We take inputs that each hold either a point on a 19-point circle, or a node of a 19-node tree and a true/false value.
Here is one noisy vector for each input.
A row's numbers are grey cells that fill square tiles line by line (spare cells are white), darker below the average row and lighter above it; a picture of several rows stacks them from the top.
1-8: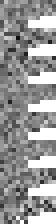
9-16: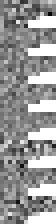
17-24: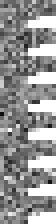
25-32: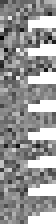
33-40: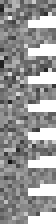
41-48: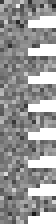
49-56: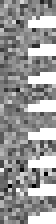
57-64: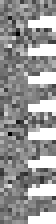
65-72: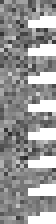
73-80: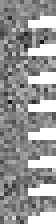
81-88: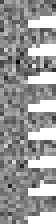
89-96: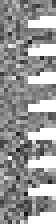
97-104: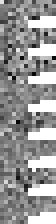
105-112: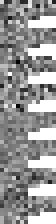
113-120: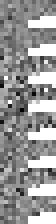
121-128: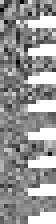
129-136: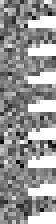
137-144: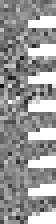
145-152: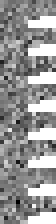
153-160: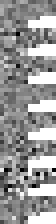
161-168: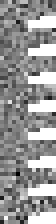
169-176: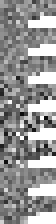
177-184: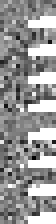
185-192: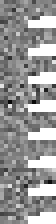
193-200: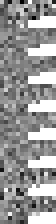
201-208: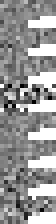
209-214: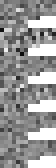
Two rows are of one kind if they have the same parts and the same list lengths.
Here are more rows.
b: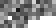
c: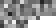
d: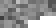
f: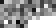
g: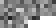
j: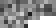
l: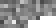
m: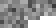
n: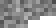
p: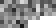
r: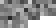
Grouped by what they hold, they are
b, j
c, d, f, g, l, m, n, p, r

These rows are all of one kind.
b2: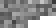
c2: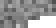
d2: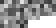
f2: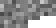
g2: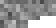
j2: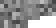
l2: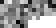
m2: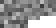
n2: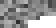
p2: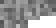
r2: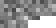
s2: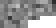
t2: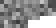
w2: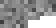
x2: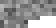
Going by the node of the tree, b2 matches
f2, j2, m2 and t2.
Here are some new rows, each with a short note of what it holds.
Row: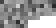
a node of a 19-node tree and a true/false value
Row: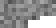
a node of a 19-node tree and a true/false value
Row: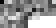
a point on a 19-point circle
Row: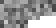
a node of a 19-node tree and a true/false value
